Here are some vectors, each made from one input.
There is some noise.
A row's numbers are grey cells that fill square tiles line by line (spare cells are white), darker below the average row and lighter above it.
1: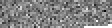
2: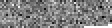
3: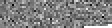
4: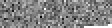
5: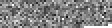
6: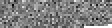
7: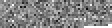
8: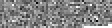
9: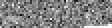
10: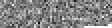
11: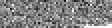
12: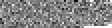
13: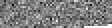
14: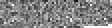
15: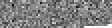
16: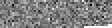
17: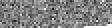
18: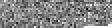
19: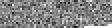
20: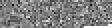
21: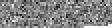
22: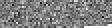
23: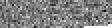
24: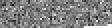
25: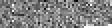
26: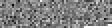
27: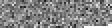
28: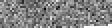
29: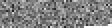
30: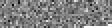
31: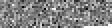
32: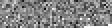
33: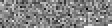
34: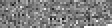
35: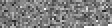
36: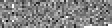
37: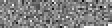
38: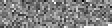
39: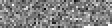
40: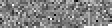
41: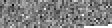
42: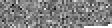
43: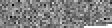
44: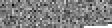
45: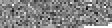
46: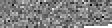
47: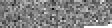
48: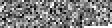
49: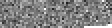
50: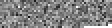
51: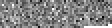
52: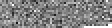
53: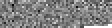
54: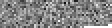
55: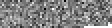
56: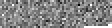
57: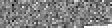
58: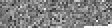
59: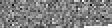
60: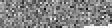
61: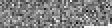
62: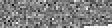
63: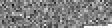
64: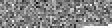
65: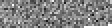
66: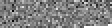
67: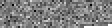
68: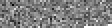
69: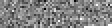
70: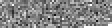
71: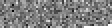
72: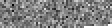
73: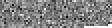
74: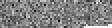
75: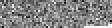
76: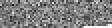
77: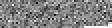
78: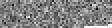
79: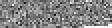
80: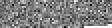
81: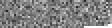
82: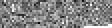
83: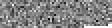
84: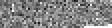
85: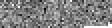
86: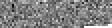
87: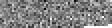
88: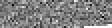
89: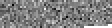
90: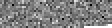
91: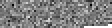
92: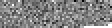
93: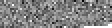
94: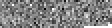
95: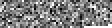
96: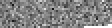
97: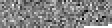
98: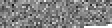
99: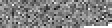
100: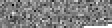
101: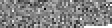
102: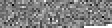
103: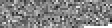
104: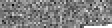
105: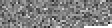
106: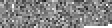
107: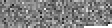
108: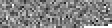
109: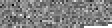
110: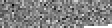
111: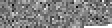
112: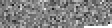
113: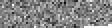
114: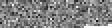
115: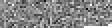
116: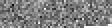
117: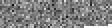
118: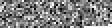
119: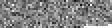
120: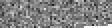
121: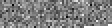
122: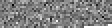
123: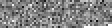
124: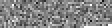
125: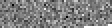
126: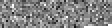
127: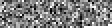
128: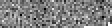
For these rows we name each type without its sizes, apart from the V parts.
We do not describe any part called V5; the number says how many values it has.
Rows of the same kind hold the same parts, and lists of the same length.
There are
3 kinds of row.
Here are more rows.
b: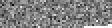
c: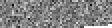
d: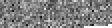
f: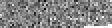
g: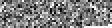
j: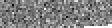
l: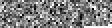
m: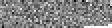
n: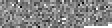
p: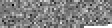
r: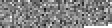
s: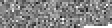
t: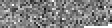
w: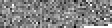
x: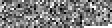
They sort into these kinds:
b, c, d, j, p
f, m, n, r, s, t, w
g, l, x

